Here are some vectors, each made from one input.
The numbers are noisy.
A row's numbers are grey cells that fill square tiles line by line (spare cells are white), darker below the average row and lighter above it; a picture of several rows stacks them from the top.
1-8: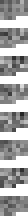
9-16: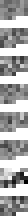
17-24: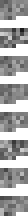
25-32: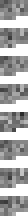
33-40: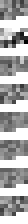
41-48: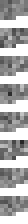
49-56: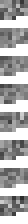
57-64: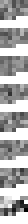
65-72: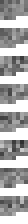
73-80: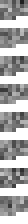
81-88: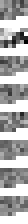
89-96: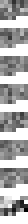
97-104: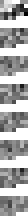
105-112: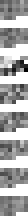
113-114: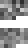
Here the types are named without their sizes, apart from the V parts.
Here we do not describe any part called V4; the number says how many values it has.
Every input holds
a list of items, each a true/false value and a value of V4.
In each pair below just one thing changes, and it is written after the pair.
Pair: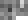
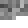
the true/false value in item 2 of the list
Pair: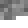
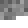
the value of V4 in item 2 of the list
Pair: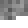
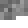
the value of V4 in item 2 of the list
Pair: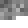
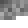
the value of V4 in item 2 of the list
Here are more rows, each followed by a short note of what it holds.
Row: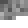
a list of two items
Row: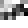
the empty list
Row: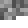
a list of one item
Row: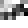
the empty list
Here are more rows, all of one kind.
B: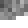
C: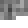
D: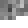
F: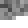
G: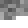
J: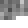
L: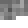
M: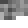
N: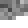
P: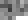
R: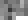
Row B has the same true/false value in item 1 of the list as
D, F, N and P.
